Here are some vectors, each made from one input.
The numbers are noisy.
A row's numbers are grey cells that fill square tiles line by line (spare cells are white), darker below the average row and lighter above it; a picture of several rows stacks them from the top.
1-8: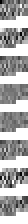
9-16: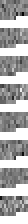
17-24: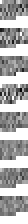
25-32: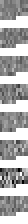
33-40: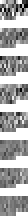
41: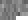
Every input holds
one of 5 labels, together with either a fixed value, or three true/false values.
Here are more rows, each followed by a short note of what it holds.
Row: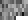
one of 5 labels
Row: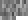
one of 5 labels and three true/false values
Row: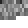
one of 5 labels
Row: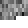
one of 5 labels
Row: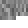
one of 5 labels and three true/false values
